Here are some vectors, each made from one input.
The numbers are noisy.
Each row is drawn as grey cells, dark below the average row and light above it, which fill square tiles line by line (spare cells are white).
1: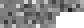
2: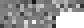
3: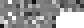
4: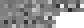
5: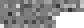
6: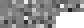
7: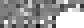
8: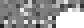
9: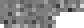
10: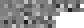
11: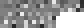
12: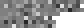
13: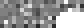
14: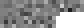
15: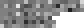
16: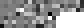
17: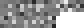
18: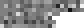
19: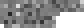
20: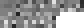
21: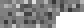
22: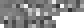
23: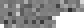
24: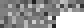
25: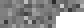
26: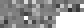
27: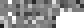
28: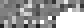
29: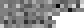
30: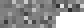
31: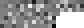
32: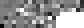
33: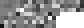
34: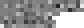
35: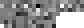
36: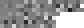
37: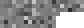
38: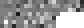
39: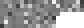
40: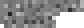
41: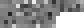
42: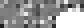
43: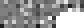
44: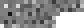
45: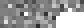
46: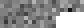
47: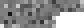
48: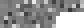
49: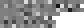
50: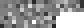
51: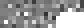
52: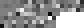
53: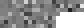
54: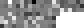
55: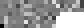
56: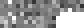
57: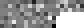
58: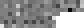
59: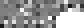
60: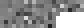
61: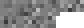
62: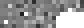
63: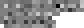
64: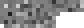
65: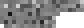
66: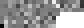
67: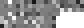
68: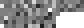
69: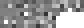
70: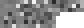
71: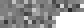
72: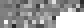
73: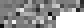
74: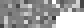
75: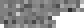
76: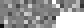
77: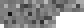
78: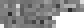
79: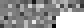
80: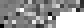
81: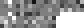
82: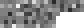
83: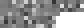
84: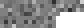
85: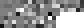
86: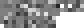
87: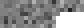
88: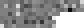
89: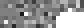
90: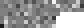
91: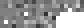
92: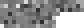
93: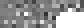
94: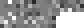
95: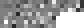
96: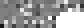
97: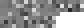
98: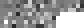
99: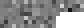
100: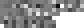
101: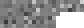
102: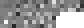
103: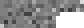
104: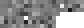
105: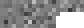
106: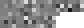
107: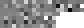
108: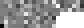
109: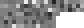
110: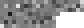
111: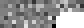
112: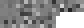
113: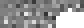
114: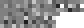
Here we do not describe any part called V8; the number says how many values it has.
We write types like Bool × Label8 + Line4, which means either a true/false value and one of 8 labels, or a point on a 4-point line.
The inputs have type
Bool × V8 + Label7.
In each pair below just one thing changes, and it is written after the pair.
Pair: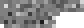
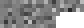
the value of V8
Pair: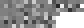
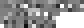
the true/false value
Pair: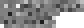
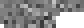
the true/false value
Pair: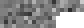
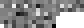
the true/false value
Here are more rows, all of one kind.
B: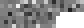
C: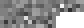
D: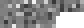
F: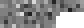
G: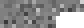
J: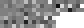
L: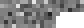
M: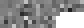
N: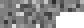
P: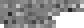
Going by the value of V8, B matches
D, F, L and N.
